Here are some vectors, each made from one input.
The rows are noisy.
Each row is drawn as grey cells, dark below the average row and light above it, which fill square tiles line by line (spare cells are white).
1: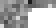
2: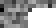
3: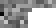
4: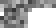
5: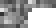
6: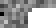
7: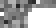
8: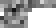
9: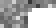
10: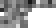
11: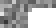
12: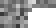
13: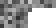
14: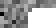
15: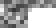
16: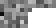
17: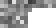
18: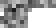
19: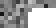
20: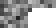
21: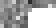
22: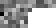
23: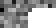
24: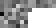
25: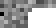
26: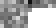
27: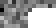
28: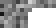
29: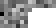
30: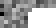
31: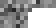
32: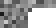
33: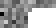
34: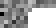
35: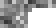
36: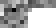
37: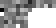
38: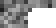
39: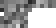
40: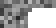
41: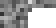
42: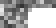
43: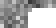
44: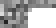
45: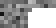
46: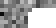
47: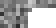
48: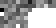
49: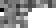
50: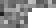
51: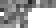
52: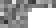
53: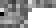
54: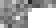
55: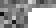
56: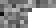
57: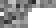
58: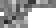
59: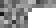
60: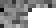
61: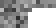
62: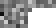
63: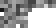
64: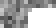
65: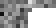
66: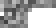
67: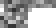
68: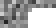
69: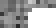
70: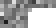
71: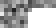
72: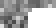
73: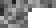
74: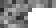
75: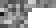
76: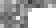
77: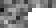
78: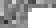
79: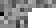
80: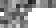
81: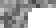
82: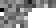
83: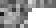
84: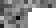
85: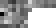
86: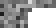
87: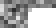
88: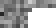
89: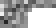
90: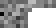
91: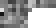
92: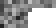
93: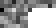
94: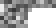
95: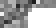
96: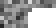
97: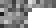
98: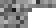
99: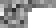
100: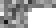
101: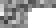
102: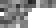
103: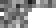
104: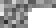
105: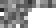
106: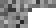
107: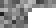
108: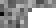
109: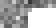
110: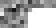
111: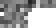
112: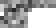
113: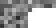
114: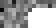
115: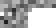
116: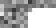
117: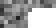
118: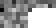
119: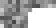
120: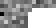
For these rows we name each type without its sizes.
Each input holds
a node of a tree and a true/false value.
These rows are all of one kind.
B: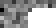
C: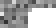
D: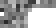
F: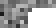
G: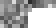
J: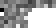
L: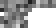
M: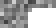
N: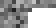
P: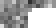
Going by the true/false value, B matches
F and N.
